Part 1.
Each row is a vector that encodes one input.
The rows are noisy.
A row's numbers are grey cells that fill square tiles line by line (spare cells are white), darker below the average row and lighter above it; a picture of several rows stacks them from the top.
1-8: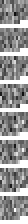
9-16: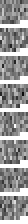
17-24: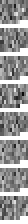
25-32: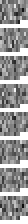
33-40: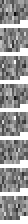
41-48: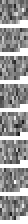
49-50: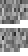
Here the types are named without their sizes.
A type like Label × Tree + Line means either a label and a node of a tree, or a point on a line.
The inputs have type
Bool × Bool × Bool × Bool.
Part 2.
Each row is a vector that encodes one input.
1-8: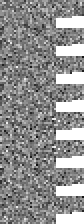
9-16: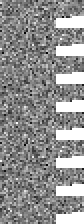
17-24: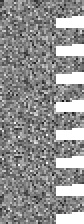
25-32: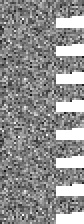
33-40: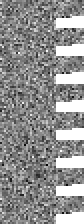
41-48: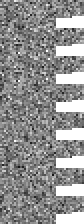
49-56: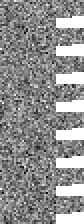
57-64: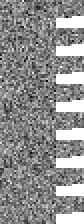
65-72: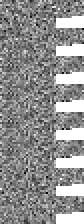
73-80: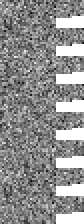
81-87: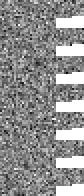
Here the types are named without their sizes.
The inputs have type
Label.
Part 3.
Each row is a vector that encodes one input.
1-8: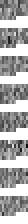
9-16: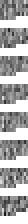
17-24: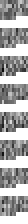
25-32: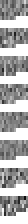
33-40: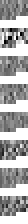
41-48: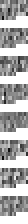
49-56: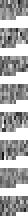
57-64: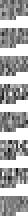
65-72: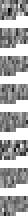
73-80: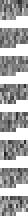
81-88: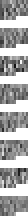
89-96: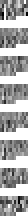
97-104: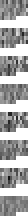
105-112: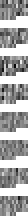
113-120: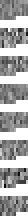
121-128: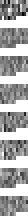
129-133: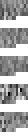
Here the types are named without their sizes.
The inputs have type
Line.
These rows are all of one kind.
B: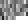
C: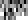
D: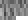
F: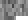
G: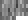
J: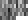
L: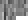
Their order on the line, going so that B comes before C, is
J, G, B, F, L, D, C.
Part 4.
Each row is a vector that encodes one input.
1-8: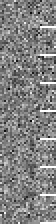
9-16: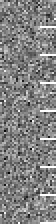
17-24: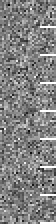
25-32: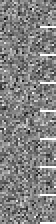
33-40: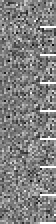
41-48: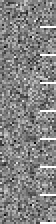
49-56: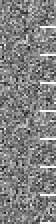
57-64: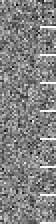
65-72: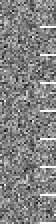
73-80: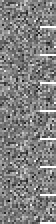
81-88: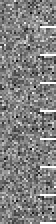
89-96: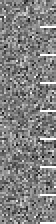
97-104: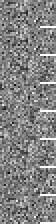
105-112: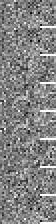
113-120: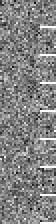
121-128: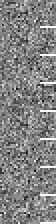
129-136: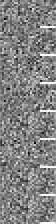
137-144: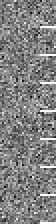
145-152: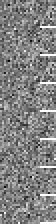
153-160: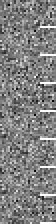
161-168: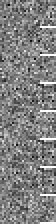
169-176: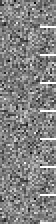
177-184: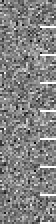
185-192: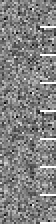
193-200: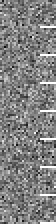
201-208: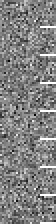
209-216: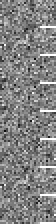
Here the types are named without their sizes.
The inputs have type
Circle.
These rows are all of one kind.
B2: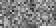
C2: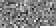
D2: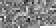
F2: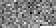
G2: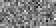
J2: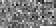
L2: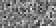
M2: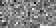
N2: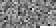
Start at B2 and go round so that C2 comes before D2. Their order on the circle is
B2, C2, N2, M2, L2, J2, G2, F2, D2.
